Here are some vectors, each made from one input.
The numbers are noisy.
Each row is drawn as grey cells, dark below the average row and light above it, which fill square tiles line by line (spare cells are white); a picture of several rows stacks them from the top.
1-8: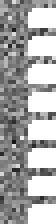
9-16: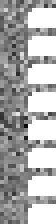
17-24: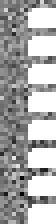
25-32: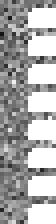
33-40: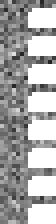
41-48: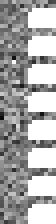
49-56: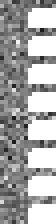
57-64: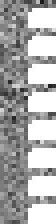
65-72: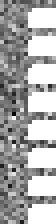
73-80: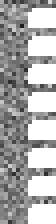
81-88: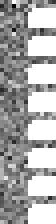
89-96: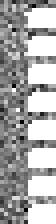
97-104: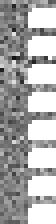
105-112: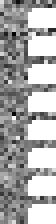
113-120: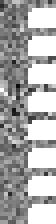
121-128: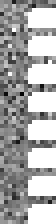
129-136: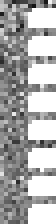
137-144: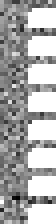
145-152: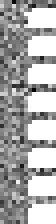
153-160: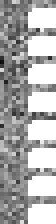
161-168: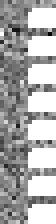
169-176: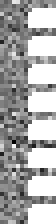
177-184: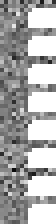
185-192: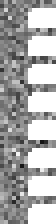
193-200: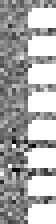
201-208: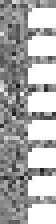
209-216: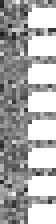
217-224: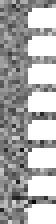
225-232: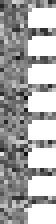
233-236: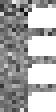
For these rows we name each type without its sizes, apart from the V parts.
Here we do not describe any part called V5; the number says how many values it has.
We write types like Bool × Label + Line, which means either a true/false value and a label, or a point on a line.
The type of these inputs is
Bool × Line × Line × V5.
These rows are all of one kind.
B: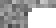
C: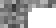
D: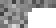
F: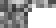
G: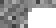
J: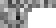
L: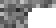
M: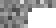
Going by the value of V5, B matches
J and M.
